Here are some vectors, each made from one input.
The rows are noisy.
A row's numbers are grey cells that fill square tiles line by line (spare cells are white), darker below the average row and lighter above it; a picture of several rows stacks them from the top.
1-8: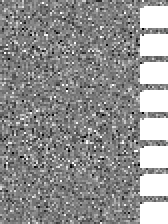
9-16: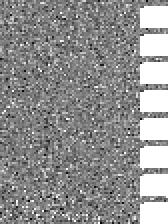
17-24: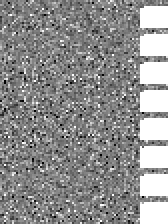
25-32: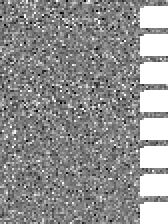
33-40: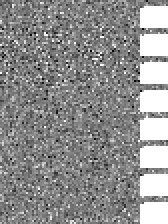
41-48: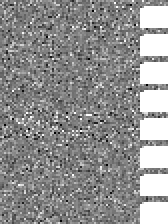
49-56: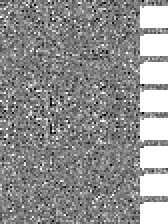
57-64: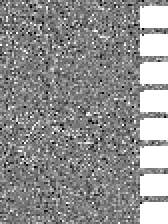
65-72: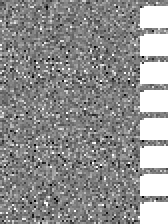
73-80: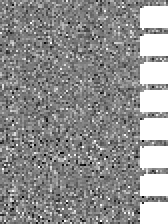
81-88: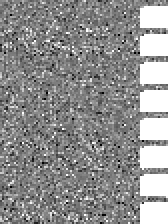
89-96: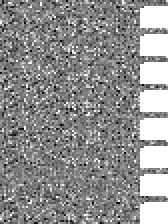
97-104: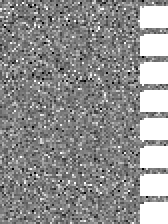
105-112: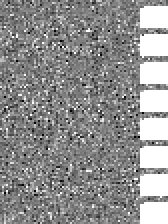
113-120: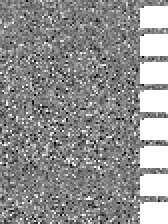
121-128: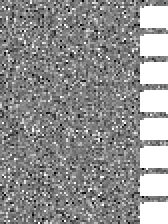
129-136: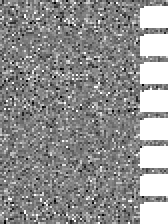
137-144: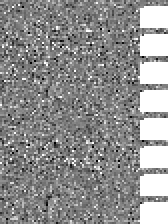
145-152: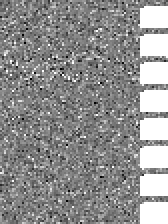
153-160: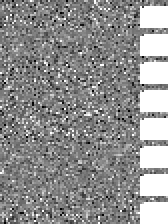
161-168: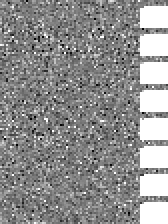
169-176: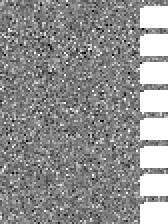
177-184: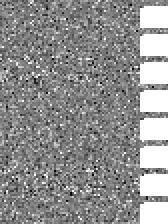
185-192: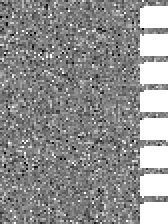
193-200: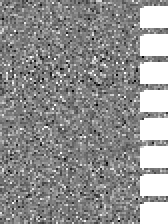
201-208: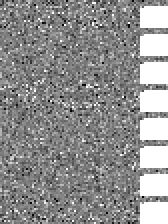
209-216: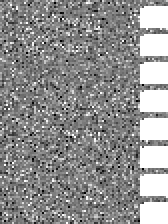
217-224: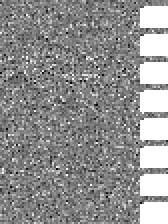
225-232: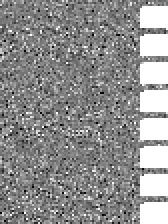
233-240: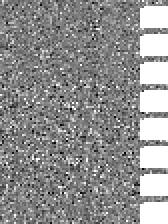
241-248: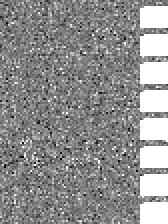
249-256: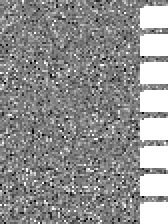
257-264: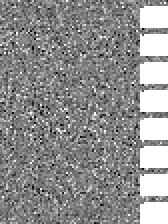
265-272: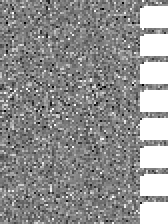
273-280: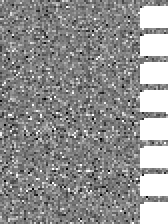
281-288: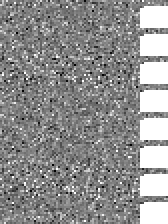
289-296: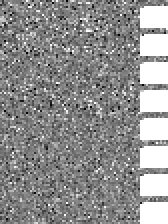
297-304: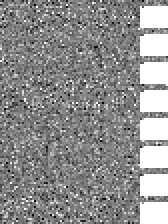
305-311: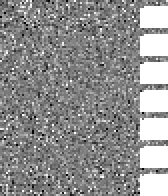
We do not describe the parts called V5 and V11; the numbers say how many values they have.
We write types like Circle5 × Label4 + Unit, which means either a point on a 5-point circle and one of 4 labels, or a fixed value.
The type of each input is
(Bool × Circle6 + V11) × Circle8 × V5.
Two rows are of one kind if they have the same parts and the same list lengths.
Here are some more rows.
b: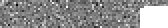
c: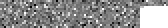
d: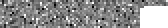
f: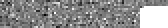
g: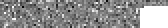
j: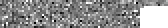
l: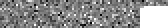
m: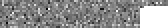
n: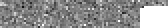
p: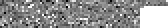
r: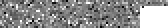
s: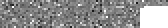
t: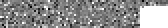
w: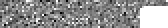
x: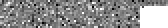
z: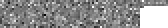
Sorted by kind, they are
b, f, g, m, n, s, z
c, d, j, l, p, r, t, w, x

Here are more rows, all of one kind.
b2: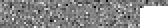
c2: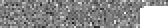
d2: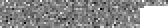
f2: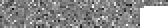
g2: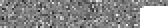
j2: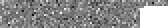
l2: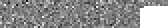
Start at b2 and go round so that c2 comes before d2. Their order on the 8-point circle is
b2, l2, g2, f2, c2, d2, j2.
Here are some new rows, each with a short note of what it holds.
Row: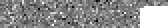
a point on an 8-point circle, a value of V5 and a value of V11
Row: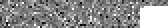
a point on a 6-point circle, a point on an 8-point circle, a true/false value and a value of V5
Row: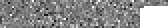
a point on an 8-point circle, a value of V5 and a value of V11
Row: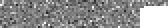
a point on an 8-point circle, a value of V5 and a value of V11
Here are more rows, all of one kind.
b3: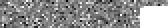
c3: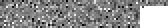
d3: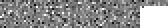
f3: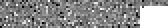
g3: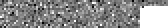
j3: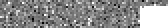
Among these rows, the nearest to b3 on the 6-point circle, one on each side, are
c3 and d3.
